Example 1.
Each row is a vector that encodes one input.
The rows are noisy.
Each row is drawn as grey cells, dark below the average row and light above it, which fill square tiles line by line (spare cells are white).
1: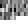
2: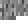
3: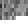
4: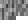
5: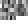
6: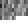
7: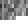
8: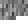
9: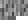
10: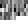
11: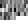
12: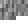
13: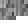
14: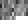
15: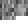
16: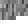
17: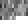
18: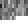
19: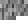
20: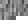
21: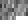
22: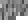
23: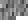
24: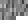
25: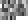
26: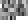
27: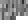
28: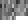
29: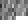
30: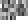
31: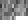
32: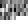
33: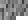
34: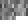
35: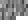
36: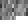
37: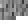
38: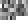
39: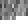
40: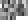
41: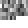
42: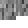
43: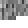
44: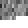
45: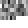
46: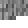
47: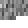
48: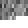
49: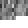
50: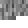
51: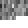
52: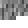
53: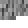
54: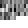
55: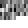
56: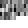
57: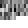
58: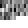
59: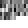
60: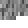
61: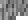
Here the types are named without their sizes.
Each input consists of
a point on a line.
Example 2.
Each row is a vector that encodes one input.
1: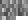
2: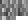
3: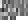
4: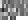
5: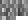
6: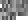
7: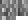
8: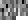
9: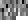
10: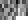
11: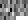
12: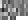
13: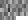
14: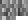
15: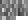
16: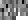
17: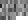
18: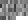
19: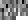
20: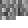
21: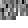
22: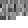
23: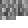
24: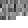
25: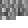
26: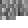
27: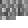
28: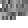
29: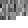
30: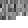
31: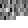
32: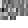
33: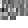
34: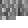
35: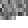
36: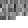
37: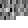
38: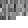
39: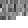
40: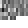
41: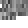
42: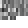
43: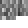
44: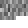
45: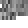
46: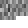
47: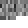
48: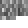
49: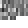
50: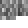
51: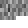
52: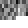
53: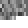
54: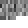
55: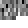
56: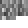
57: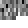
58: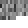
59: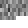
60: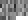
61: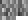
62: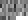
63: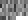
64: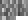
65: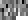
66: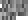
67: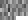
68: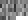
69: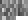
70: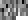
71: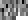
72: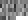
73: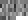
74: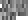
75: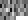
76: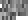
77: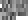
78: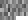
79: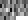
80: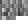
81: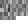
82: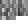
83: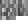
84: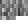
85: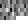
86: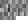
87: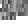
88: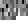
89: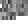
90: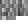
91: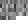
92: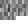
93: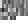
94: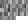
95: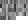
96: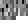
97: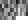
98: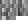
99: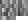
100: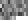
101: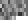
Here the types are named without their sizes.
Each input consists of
a point on a circle.
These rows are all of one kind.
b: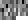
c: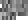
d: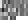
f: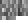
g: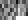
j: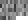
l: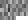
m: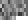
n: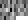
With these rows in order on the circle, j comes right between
l and n.
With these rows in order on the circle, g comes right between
b and n.
